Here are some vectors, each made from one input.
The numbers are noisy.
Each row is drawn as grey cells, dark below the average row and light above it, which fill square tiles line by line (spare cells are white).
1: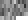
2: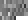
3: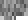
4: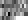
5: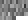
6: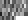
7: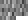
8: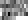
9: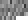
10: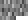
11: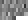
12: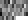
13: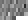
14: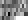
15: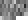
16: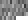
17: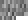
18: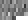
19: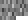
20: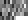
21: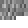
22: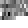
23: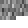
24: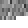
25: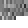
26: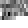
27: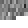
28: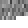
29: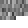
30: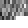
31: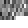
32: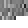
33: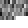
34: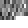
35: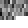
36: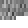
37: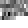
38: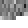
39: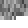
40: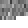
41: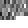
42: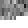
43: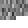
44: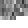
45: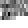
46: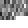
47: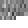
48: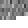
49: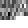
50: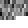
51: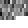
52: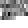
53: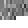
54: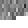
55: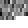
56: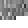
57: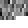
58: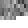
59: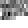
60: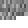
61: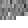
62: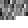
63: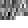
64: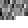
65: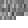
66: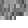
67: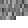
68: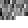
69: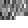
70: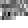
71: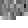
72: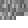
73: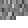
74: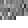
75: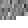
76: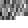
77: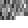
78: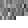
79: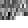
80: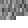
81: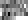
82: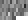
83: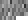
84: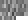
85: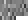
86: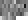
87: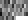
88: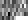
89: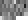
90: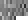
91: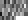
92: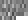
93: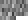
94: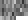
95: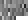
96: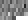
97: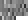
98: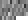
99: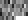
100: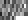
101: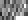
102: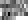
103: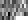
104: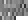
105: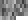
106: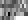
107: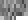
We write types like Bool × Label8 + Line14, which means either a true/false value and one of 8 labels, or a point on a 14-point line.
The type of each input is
Bool × Label5 + Line5.
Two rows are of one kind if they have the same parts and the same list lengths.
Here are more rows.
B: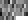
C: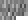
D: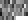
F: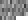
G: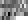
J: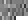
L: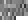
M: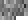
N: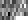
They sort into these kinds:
B, D, G, N
C, F, J, L, M

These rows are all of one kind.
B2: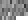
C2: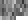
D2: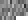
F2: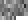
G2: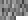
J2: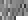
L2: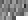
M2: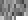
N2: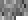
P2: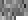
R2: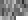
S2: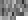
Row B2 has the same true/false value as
D2, G2, J2 and L2.
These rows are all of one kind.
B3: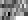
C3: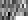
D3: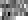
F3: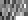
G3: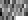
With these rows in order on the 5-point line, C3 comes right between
B3 and F3.
